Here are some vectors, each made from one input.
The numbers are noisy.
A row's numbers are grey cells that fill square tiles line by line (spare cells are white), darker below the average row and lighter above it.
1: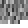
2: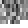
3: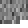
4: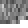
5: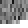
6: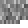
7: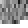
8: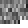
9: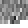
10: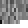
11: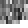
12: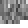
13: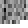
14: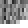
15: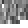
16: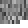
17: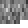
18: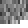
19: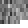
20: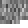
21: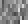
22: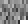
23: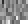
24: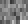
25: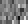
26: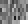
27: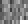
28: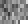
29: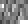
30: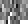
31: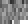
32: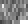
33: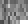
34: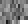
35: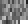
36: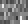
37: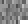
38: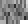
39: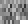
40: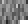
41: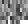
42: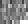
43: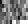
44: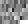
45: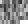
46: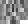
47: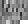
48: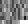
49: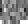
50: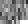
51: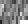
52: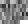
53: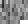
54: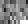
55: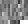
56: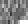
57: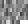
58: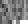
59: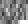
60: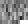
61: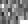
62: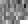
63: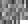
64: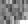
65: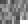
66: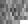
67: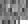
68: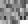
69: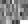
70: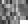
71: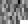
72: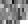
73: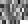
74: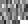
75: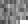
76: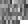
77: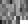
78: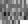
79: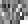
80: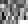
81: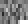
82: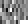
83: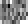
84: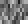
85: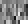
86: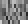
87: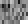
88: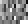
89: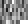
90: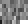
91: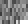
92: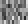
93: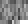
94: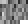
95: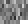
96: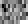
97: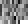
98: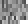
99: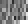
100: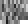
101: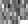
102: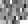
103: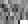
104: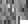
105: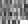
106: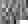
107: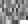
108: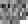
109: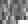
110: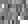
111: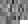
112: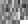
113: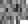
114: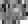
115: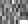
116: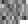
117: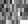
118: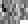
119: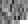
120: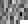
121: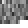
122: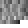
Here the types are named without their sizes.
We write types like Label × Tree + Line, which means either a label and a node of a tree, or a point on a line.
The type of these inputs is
Label × (Line + Tree).
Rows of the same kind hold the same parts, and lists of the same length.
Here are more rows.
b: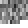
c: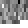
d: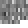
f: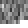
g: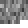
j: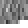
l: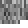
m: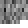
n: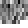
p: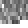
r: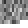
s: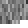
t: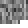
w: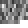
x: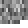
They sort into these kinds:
b, c, d, l, n, p, r, x
f, g, j, m, s, t, w

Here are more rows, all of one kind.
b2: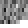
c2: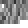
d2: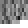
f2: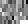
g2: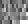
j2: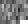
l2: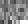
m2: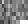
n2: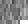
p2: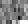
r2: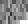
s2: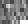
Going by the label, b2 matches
d2, l2, m2 and s2.
